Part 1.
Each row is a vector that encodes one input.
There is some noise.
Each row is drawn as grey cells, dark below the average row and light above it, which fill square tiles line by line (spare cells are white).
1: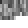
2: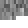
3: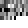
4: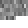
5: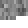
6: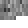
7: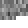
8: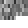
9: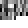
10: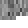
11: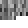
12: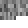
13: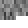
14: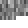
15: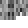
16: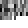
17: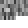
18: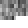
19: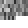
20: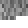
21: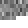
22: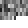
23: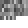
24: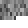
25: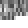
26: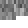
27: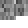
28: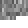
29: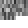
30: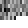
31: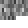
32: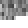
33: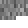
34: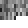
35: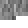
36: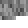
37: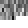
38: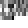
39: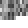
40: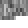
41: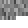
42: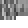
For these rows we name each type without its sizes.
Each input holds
a point on a line.
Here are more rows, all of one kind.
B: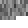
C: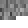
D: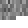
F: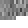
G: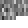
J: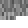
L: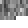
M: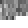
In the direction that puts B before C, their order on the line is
B, C, L, D, J, M, G, F.
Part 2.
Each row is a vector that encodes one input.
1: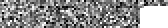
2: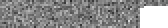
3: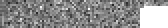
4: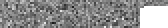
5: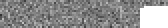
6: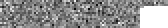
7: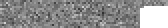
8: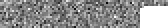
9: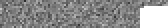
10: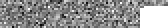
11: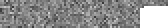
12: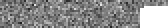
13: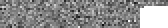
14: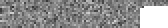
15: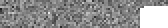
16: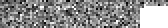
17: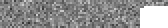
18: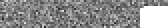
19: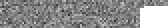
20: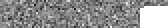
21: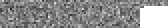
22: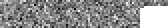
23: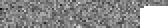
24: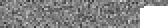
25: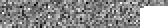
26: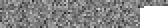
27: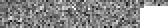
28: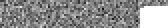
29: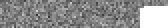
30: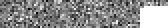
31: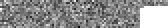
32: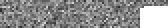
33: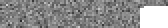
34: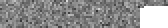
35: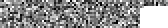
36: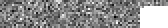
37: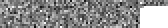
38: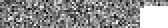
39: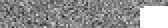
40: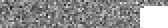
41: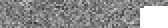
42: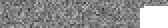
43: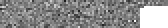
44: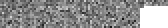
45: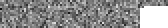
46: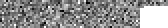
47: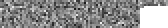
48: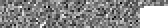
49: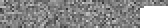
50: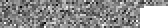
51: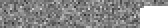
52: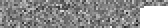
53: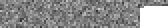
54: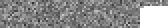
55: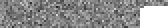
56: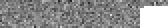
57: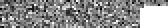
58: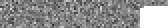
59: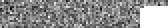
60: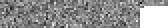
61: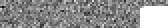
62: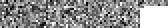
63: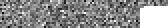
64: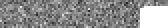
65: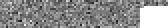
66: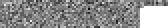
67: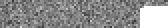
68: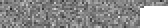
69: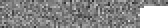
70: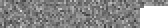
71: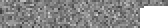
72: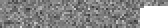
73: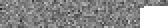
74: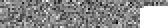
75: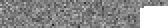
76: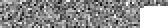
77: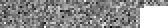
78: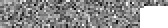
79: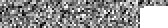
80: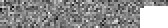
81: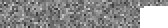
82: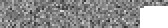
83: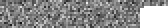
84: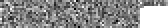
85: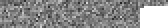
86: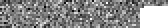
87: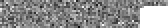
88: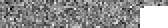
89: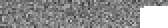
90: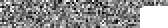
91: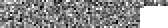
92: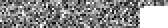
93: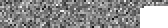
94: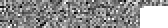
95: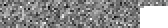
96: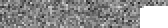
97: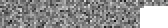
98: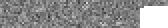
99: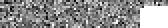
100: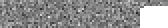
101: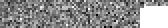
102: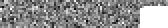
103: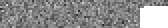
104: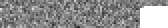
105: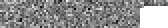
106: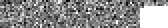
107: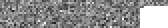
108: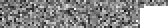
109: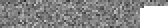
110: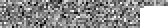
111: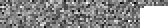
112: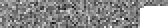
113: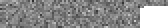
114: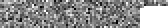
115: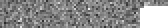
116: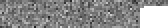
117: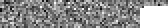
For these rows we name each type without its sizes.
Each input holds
a point on a line.
